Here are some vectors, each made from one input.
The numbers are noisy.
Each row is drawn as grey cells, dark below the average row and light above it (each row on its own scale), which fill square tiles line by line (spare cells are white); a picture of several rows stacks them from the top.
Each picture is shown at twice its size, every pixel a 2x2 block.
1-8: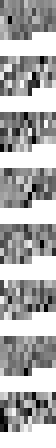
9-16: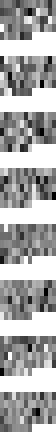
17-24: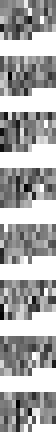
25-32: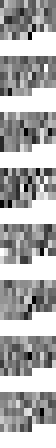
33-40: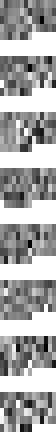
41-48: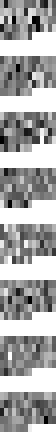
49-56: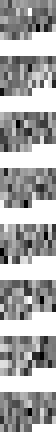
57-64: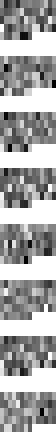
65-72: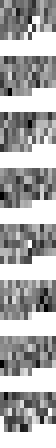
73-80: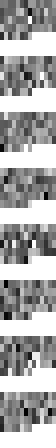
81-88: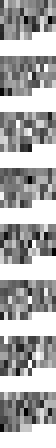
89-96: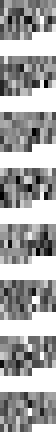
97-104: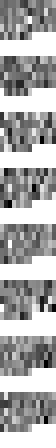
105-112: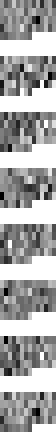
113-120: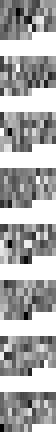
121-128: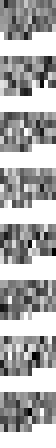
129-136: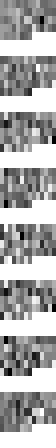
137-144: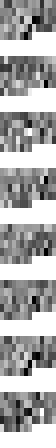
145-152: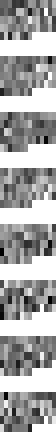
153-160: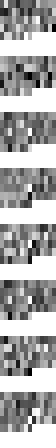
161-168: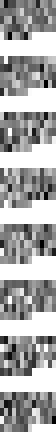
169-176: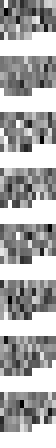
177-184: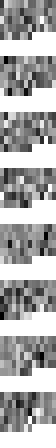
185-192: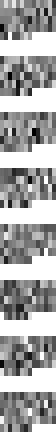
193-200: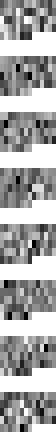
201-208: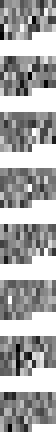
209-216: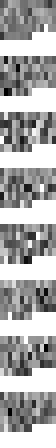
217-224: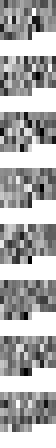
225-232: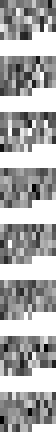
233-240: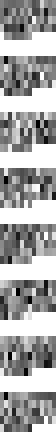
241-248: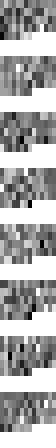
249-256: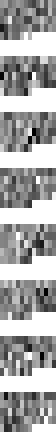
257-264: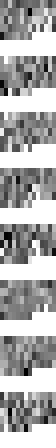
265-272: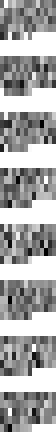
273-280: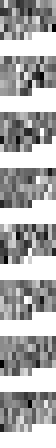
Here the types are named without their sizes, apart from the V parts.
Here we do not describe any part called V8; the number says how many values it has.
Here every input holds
five true/false values, together with either a point on a line, or a value of V8.
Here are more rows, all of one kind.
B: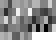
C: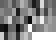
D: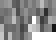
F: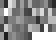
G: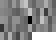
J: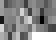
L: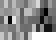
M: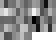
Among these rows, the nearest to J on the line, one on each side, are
L and M.
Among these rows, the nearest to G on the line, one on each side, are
B and F.
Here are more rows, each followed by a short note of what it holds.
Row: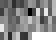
five true/false values and a value of V8
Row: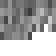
five true/false values and a value of V8
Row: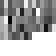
five true/false values and a value of V8
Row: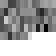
a point on a line and five true/false values
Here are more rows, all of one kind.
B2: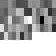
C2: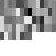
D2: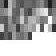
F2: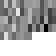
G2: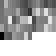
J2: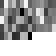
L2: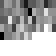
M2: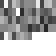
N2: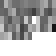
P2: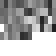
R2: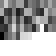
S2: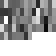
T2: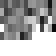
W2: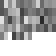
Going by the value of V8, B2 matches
D2, F2 and P2.
